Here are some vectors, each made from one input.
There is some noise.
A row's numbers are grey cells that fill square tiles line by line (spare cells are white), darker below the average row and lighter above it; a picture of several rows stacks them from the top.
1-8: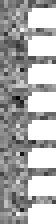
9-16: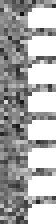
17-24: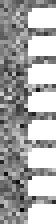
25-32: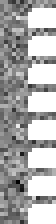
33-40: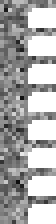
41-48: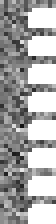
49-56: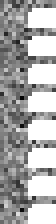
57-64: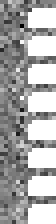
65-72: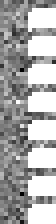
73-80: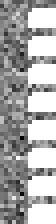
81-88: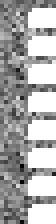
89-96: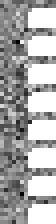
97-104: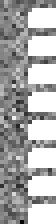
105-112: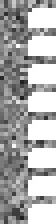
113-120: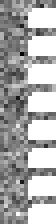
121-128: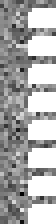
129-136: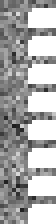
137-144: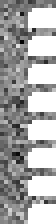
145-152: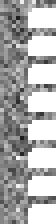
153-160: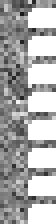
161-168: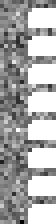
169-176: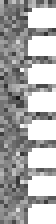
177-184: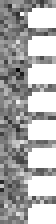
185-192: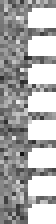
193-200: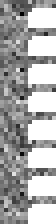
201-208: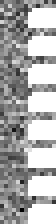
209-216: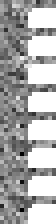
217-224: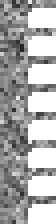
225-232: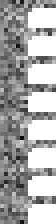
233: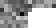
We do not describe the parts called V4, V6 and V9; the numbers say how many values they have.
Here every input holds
either one of 5 labels, a value of V4, a value of V6 and a value of V9, or a list of up to two points on a 7-point line.
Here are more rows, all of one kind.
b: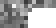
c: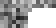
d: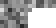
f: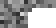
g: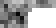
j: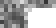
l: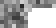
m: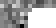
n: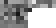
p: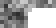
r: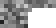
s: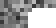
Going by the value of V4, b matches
d and m.
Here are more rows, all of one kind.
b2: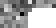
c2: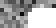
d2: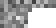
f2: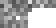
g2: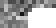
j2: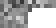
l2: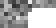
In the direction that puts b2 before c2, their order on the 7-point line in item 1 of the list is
d2, j2, f2, l2, g2, b2, c2.
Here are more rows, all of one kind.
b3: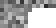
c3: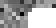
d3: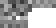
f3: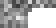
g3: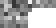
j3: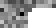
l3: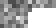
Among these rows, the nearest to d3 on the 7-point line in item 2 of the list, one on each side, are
j3 and l3.
